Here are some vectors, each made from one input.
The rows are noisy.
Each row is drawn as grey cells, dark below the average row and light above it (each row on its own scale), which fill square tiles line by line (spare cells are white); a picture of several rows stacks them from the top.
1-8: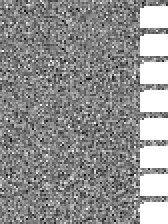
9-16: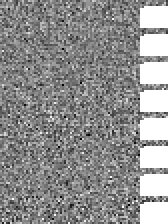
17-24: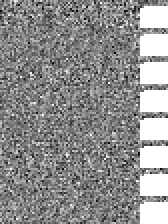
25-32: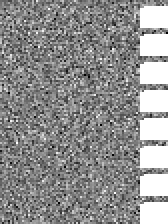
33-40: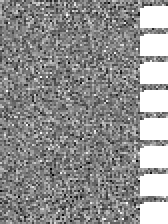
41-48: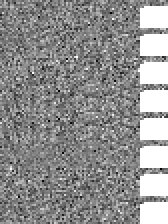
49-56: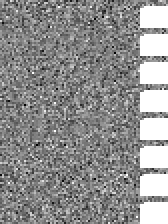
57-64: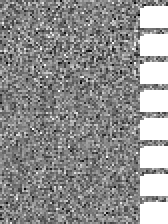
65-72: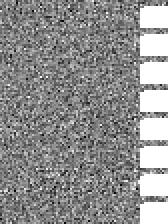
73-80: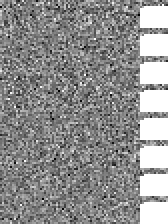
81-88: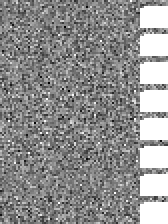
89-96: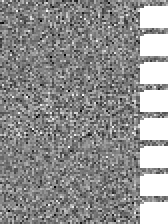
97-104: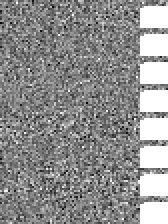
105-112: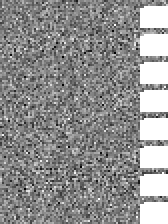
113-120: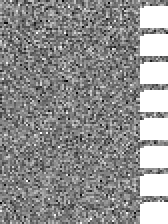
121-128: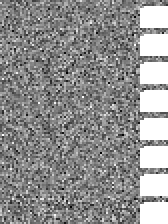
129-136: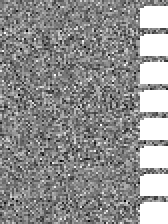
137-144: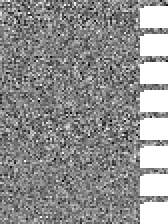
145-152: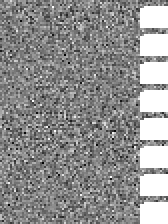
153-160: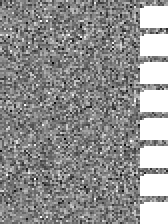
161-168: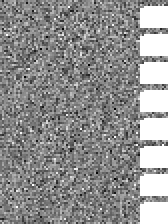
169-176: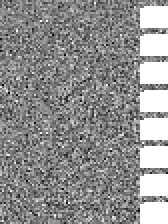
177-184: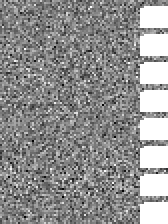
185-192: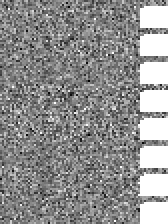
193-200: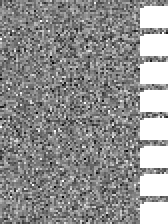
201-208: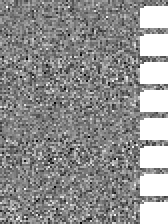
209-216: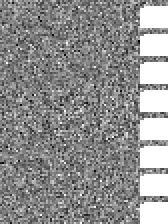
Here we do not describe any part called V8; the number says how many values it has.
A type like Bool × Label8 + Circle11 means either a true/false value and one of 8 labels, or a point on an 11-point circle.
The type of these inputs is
(Bool × Circle11 + Unit) × (Line5 + V8).
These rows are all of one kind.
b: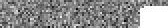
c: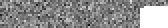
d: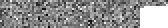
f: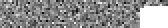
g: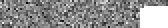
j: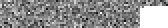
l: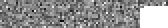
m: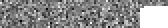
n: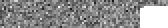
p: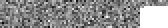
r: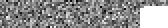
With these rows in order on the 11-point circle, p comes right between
d and l.
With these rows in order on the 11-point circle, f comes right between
d and j.
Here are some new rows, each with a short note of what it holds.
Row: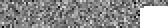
a point on an 11-point circle, a point on a 5-point line and a true/false value
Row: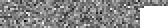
a point on an 11-point circle, a point on a 5-point line and a true/false value
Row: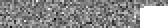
a value of V8
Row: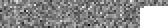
a point on an 11-point circle, a true/false value and a value of V8
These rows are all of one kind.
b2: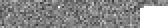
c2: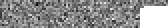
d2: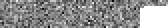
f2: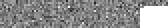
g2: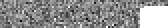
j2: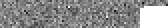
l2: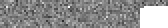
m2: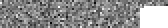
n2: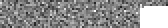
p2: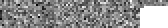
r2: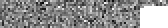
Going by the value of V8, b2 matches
m2 and r2.
